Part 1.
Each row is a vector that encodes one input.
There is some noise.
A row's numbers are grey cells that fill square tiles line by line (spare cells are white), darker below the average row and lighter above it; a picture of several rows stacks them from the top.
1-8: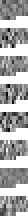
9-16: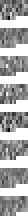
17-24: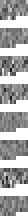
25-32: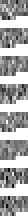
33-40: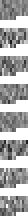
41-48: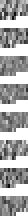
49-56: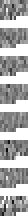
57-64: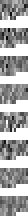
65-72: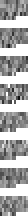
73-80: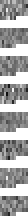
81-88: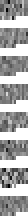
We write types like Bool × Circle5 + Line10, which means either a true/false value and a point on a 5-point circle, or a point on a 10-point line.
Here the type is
Line9 + Line12.
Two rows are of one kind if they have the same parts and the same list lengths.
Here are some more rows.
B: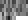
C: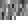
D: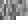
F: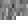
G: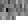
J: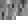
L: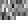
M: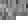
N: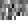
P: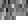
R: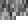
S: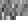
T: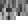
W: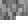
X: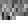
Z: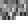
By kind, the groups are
B, C, D, F, G, J, L, N, T, X
M, P, R, S, W, Z

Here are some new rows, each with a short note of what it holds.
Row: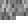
a point on a 12-point line
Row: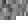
a point on a 9-point line
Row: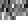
a point on a 9-point line
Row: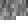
a point on a 9-point line
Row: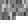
a point on a 12-point line
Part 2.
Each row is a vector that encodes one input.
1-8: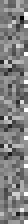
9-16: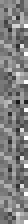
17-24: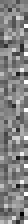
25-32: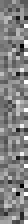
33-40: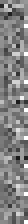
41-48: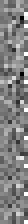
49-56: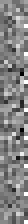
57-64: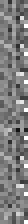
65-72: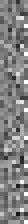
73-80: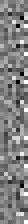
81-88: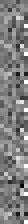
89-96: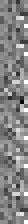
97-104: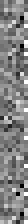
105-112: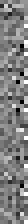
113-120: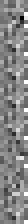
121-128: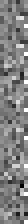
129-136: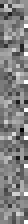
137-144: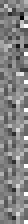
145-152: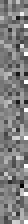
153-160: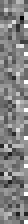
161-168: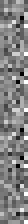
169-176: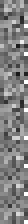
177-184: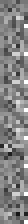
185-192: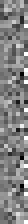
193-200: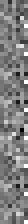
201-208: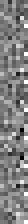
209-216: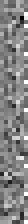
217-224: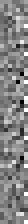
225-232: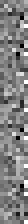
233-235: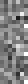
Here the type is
Bool × Bool × Bool + Circle6.
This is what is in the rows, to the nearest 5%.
About 30% of them hold a point on a 6-point circle. The rest hold three true/false values.
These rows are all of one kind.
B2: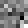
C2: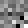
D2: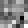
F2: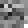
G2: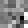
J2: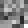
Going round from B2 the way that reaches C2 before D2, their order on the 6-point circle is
B2, C2, G2, D2, J2, F2.
